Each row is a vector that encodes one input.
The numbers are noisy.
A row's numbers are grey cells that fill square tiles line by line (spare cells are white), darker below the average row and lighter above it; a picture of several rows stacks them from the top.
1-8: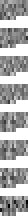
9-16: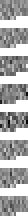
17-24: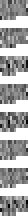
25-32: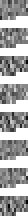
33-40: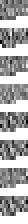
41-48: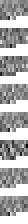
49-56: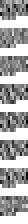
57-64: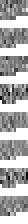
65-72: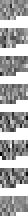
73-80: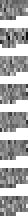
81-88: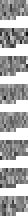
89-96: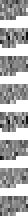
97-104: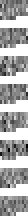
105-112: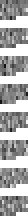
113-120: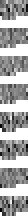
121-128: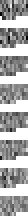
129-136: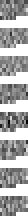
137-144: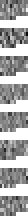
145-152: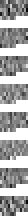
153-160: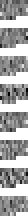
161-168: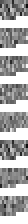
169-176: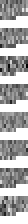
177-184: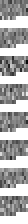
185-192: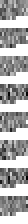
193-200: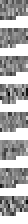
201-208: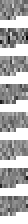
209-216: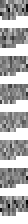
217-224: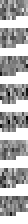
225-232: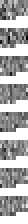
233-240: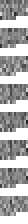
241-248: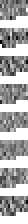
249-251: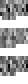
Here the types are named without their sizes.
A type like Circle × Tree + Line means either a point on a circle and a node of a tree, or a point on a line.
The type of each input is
(Label × Tree × Tree × Tree + Unit) × Line.
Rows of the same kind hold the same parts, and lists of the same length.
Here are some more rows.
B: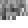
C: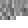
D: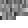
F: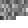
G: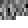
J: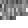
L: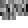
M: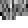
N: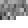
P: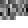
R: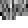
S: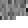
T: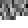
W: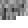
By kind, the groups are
B, C, D, F, J, N, S, W
G, L, M, P, R, T

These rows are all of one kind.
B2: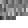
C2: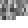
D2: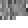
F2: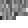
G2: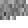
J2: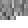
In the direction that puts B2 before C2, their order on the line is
B2, F2, D2, J2, G2, C2.
